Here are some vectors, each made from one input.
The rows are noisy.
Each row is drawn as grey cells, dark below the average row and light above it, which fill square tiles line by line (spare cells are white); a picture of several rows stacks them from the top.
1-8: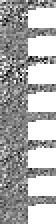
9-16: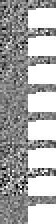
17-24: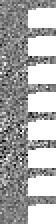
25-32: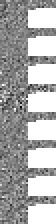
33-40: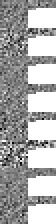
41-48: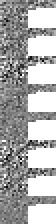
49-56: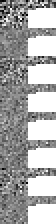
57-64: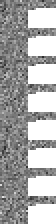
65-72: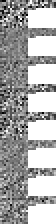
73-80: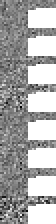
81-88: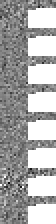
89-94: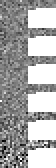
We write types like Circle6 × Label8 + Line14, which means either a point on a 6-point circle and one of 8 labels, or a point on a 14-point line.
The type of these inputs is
Circle10 × (Line6 + Line10).
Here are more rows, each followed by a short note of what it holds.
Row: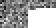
a point on a 10-point circle and a point on a 10-point line
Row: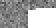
a point on a 10-point circle and a point on a 10-point line
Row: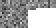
a point on a 10-point circle and a point on a 10-point line
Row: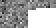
a point on a 10-point circle and a point on a 10-point line
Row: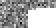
a point on a 10-point circle and a point on a 6-point line
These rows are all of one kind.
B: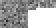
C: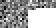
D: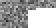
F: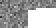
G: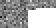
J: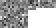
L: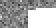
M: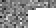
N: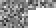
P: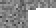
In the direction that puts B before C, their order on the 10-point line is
B, J, N, L, M, C, G, F, P, D.
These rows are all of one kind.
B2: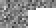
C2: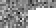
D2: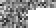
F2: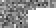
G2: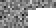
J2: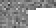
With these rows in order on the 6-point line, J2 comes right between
B2 and G2.
